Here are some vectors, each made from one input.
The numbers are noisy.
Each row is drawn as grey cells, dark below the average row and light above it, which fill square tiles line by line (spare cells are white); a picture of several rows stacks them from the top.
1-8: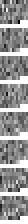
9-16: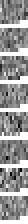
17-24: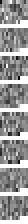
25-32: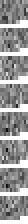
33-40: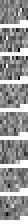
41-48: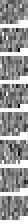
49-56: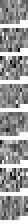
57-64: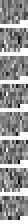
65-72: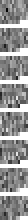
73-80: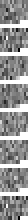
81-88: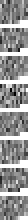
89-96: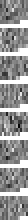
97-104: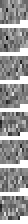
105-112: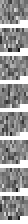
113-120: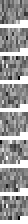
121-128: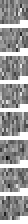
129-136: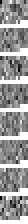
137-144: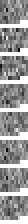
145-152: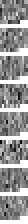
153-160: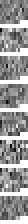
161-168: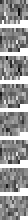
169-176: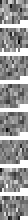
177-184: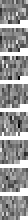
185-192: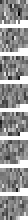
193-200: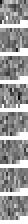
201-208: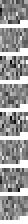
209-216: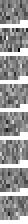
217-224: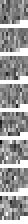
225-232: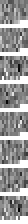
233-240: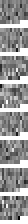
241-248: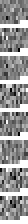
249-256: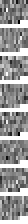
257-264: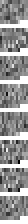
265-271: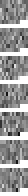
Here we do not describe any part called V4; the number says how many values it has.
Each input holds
either a point on an 11-point circle, a true/false value and a value of V4, or a point on each of two 3-point lines, or a point on a 5-point line.
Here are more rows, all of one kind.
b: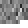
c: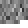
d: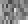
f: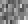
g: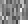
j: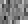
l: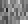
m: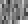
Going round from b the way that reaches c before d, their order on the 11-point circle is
b, c, l, f, j, m, g, d.
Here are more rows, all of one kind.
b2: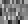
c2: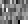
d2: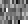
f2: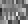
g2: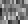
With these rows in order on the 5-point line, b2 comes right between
c2 and g2.
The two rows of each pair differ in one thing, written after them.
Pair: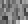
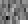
the true/false value
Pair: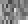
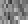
the true/false value
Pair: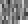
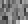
the place on the 11-point circle
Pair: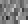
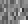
the true/false value
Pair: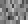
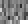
the value of V4
